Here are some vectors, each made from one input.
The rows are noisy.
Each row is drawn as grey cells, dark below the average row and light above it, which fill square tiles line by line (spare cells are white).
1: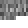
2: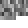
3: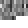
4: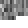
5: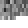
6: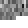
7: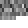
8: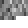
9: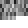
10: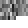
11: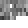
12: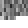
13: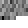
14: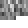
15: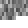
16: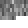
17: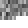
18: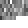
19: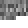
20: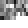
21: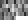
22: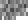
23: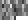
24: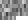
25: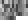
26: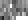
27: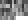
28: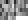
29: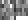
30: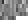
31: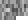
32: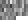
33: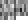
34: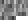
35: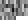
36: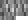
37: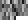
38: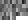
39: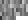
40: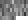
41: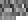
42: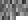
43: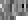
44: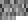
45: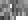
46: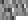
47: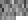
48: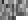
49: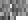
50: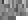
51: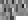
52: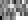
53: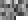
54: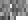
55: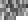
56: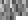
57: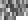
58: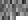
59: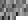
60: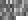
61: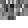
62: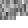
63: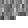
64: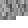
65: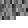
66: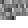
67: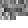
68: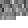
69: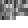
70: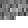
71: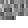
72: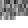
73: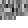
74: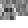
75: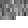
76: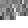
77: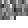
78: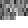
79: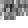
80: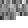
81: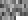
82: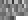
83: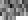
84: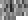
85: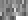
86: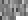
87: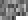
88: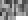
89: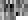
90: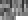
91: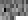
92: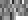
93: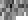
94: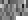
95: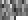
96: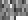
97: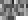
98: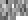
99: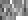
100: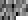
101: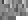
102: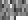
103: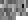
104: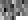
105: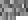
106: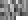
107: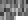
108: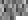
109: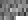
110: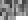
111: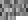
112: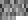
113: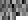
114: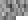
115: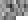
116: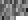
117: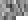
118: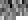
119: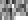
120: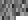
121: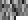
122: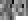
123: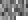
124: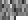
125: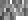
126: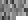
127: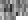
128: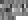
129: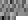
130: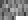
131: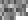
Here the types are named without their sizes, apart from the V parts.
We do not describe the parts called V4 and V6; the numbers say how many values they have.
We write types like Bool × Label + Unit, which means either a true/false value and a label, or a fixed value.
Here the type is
List(Line) × V4 × V6.
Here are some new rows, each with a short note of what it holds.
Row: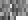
a value of V4 and a value of V6, together with the empty list
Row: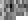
a value of V4 and a value of V6, together with a list of two items
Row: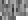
a value of V4 and a value of V6, together with a list of one item
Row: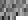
a value of V4 and a value of V6, together with the empty list
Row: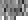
a value of V4 and a value of V6, together with a list of two items
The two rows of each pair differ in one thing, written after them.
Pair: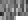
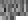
the place on the line in item 2 of the list
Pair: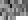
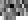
the place on the line in item 2 of the list
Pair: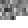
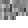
the place on the line in item 1 of the list
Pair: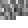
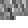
the value of V6
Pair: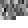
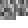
the place on the line in item 2 of the list
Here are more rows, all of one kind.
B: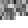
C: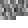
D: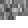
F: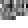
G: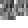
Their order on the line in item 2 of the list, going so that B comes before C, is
F, G, D, B, C.
